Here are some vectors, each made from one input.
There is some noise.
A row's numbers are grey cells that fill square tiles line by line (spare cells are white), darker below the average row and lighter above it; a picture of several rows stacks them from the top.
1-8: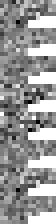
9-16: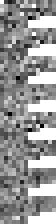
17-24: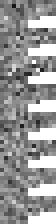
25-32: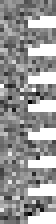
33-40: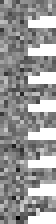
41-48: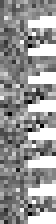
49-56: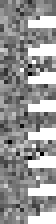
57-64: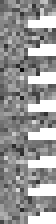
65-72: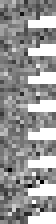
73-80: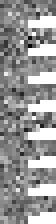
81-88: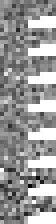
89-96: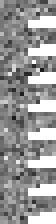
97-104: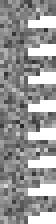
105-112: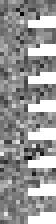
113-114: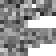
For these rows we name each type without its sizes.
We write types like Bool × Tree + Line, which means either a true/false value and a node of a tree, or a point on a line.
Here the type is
Bool × Bool × Bool × Circle + Label.
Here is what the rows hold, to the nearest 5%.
About 75% of them hold a point on a circle and three true/false values. The rest hold a label.
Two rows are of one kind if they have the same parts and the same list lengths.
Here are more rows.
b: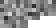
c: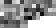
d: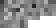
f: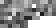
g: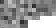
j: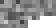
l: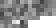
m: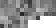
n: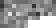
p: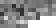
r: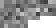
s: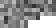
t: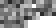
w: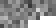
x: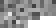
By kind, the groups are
b, d, g, j, l, m, n, p, r, s, w, x
c, f, t

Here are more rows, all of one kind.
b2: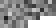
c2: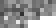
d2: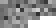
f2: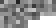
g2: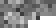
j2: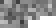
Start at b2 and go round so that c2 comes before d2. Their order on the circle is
b2, f2, c2, g2, j2, d2.
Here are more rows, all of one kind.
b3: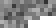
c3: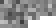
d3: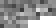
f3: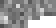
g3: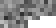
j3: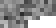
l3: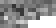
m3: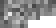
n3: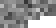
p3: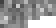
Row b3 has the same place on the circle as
c3, g3, j3 and p3.
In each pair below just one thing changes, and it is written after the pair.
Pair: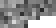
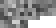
one of the three true/false values
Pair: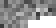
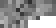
the place on the circle
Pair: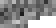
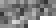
the place on the circle
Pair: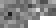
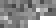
one of the three true/false values
